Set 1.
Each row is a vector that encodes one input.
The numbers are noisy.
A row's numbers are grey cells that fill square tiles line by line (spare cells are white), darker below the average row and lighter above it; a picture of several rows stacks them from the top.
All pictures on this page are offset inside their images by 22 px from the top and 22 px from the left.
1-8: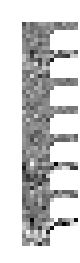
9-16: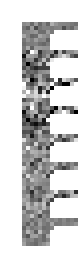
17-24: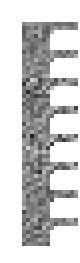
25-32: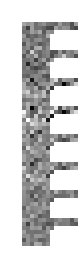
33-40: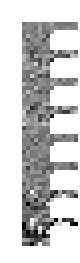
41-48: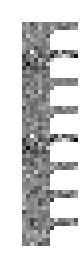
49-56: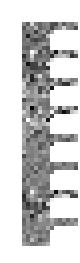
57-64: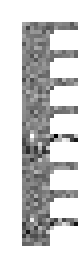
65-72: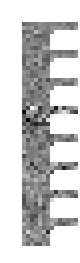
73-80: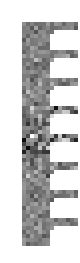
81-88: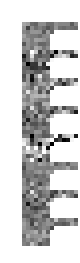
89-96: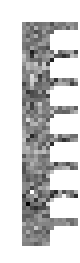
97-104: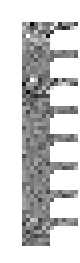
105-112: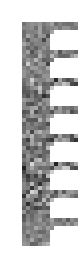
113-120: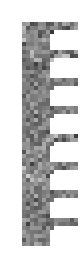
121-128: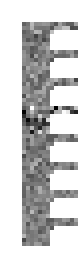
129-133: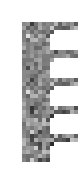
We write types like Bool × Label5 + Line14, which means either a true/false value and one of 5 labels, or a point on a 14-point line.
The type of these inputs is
Bool × Bool × Bool + Line11.
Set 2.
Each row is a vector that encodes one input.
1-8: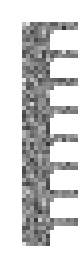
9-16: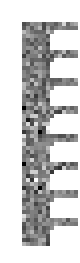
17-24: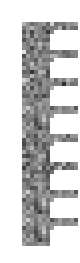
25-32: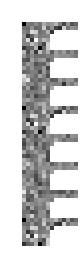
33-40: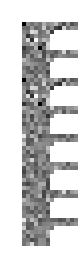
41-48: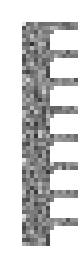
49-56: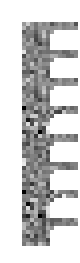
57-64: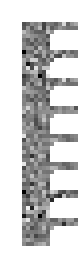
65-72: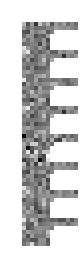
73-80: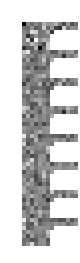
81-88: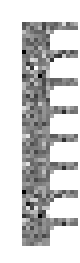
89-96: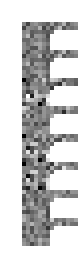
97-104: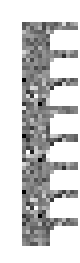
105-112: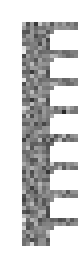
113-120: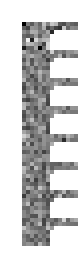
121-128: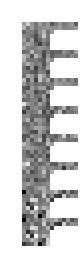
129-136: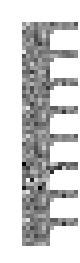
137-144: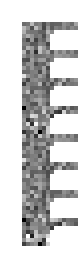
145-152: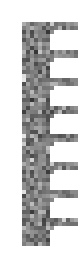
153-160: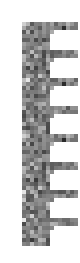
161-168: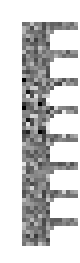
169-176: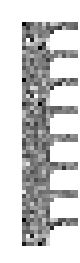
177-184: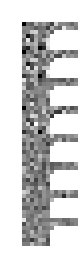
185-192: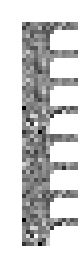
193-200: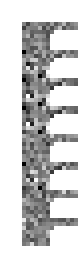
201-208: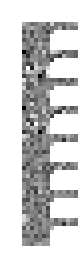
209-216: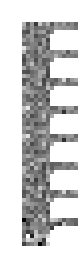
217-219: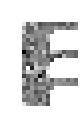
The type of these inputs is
Circle11 + Line5.
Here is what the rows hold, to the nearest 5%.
About 80% of them hold a point on an 11-point circle. The rest hold a point on a 5-point line.
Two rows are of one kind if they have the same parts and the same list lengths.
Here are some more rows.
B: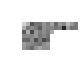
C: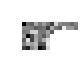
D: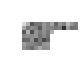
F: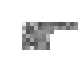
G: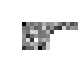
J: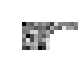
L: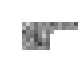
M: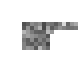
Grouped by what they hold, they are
B, D, F, L, M
C, G, J

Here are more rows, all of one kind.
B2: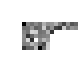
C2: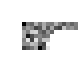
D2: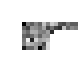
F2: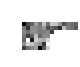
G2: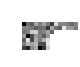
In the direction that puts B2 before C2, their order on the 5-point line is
F2, D2, B2, C2, G2.
